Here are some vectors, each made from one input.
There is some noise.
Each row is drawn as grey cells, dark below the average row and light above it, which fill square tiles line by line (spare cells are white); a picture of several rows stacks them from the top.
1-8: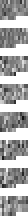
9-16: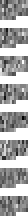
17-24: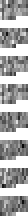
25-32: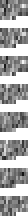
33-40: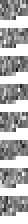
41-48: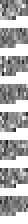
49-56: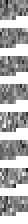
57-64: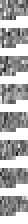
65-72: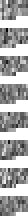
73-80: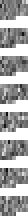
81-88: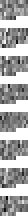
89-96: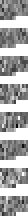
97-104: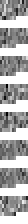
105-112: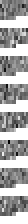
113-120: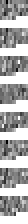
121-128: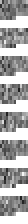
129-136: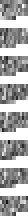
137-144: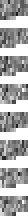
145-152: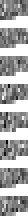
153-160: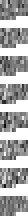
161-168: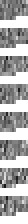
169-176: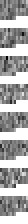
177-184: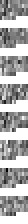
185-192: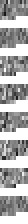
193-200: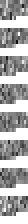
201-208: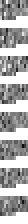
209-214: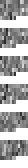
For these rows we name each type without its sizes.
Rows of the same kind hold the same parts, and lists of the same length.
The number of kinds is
2.
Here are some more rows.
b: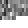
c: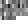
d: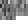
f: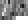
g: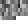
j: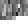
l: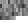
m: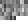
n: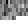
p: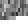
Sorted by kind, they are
b, d, f, j, l, n, p
c, g, m

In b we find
a point on a line and a node of a tree.
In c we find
a point on each of two lines.
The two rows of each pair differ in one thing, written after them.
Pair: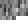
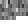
the place on the line
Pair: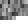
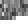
the node of the tree
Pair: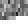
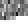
the place on the line
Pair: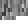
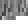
the place on the line
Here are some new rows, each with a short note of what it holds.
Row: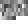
a point on each of two lines
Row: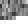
a point on a line and a node of a tree
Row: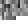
a point on each of two lines
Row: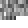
a point on each of two lines
